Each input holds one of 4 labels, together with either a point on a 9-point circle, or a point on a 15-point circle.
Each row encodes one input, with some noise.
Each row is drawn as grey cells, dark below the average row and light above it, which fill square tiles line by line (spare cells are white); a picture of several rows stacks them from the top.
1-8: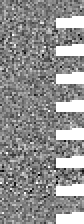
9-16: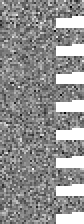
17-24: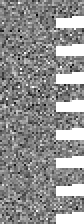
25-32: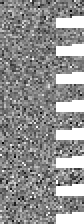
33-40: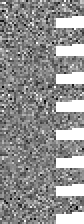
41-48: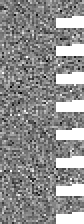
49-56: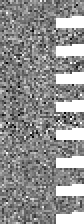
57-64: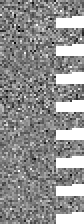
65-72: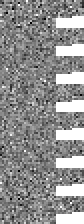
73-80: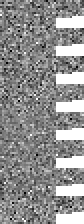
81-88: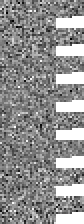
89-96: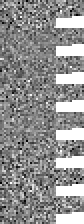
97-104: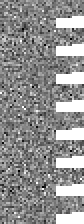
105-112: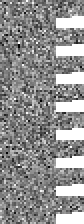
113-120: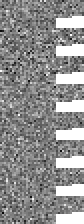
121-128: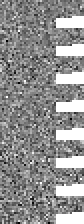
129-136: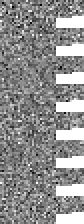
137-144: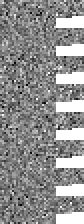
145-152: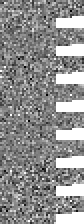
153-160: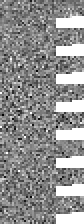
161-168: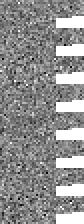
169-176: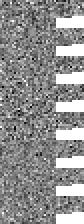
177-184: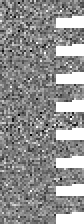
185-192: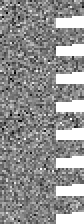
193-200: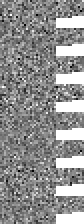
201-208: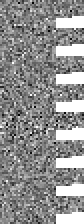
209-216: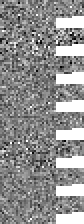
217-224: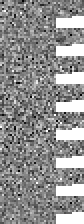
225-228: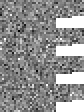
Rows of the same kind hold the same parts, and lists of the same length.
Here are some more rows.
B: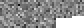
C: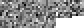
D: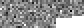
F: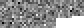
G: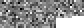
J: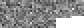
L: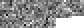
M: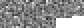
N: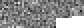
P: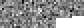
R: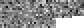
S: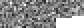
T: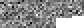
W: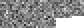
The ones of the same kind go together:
B, C, J, L, M, N, S, W
D, F, G, P, R, T

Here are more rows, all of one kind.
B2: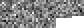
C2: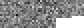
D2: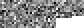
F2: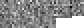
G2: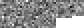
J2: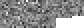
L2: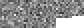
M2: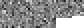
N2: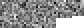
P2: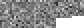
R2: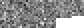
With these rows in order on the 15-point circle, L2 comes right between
J2 and N2.
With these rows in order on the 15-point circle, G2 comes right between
C2 and M2.
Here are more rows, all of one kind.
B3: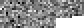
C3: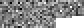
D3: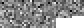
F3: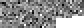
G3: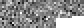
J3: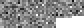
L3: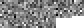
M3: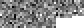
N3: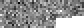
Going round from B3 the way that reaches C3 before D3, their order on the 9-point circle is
B3, J3, F3, C3, G3, D3, L3, M3, N3.
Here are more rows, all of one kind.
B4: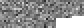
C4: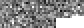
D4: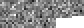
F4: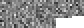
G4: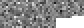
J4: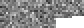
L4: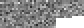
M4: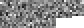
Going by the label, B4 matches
C4 and G4.
